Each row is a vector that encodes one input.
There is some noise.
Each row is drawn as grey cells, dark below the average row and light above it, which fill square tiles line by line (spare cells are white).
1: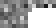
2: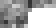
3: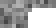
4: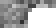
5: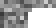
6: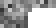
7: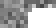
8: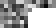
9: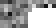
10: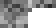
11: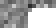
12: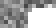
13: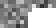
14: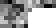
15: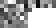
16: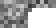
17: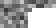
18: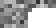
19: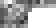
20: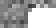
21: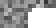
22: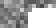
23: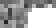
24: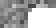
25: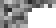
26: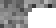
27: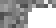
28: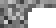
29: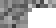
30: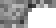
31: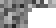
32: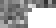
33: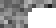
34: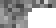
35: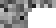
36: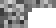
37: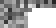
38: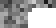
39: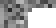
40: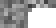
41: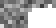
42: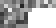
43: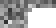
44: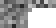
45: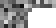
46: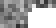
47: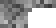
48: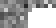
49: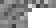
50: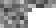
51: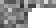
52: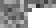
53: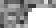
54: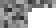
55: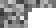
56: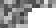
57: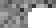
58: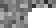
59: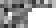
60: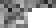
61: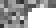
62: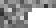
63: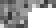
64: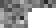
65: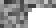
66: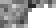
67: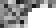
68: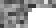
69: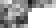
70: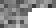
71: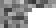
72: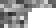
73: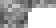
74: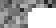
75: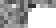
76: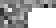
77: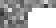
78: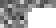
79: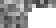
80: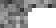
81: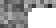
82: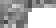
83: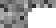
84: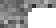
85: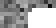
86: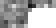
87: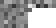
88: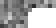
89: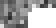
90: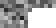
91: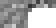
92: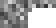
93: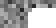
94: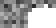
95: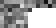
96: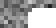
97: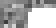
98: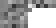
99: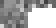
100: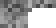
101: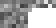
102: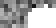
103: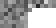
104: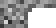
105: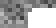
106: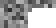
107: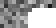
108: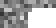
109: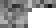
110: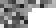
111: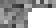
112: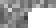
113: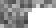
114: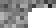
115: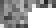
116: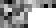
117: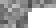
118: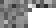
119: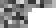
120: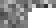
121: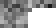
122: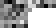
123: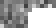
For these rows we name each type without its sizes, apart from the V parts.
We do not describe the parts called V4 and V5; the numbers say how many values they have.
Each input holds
a point on a circle, together with either a true/false value and a value of V4, or a value of V5.
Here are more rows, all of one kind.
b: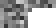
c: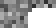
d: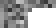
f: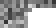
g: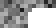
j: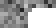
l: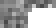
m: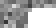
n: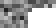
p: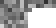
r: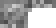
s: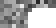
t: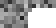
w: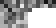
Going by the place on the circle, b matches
d, n and w.
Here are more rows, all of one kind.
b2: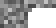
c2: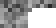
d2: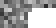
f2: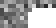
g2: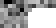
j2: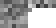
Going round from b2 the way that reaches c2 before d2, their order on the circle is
b2, g2, c2, j2, f2, d2.
